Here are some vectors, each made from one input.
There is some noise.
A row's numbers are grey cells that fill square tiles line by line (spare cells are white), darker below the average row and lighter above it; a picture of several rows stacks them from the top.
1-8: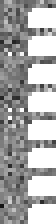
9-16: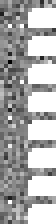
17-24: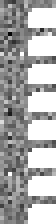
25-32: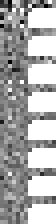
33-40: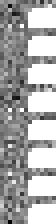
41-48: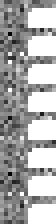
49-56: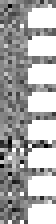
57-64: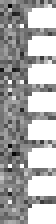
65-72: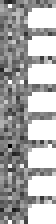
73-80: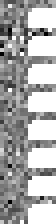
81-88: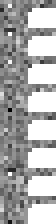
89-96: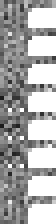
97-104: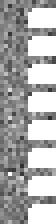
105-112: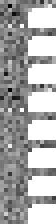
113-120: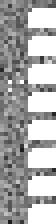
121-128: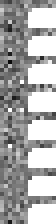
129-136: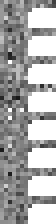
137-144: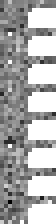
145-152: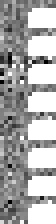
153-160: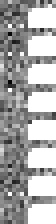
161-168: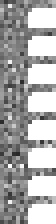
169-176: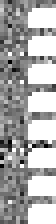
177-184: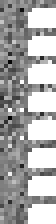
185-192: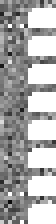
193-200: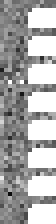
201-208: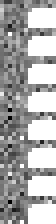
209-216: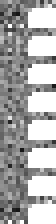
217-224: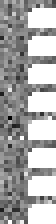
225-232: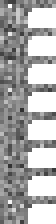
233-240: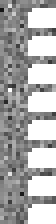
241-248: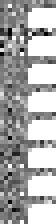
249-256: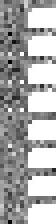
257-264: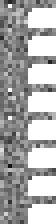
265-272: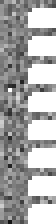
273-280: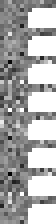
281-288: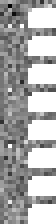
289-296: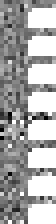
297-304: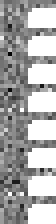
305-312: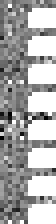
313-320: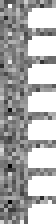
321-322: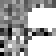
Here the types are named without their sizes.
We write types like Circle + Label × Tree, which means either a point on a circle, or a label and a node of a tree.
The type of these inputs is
List(Line).
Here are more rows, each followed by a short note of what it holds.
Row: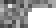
a list of two items
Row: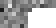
a list of three items
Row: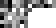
the empty list
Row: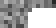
a list of three items
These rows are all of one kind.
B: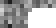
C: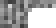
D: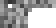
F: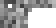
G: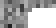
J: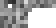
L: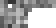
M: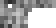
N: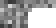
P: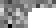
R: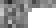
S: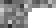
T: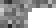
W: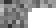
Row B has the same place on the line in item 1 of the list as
R, S, T and W.
